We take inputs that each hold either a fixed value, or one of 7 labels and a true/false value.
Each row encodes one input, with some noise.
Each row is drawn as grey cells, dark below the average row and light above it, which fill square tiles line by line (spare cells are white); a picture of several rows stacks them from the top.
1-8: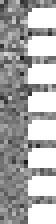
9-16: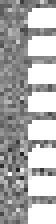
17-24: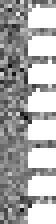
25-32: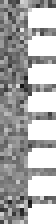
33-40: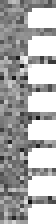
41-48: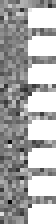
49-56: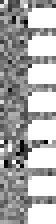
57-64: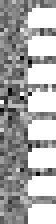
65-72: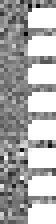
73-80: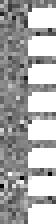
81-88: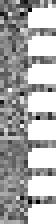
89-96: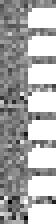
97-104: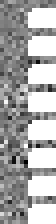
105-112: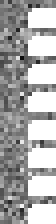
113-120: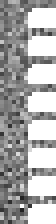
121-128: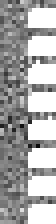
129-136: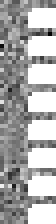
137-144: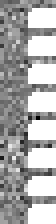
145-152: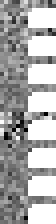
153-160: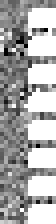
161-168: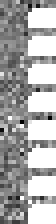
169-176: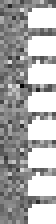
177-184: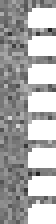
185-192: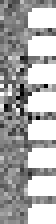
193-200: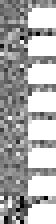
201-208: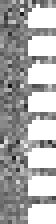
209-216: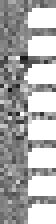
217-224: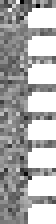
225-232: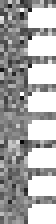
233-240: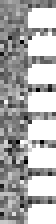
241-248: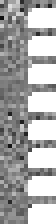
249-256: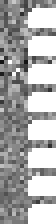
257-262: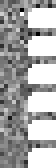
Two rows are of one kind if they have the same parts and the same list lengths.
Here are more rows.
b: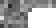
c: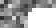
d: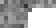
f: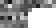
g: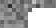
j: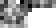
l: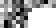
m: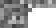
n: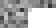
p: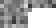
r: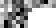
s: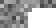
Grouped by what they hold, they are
b, c, d, f, g, j, m, n, p, s
l, r

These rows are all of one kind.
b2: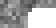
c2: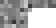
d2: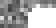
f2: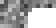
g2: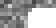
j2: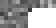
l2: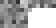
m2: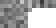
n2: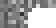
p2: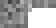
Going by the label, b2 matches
c2, g2 and l2.
